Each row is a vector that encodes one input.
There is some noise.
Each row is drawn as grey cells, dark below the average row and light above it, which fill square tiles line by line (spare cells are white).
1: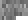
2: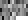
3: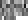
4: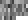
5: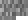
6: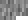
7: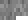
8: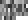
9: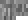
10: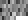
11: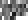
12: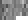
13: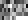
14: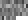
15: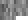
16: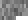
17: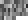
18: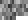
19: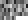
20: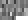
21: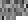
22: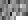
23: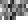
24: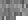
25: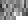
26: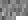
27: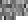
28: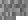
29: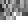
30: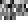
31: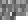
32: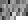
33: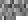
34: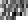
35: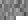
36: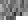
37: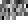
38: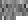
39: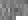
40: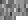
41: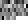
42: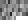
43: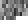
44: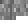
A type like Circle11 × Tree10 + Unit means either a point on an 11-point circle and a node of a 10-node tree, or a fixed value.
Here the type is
Bool × Bool × Bool + Circle6 + Unit.
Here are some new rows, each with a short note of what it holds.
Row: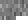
three true/false values
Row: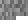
a fixed value
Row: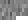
three true/false values
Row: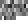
a fixed value
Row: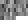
a point on a 6-point circle
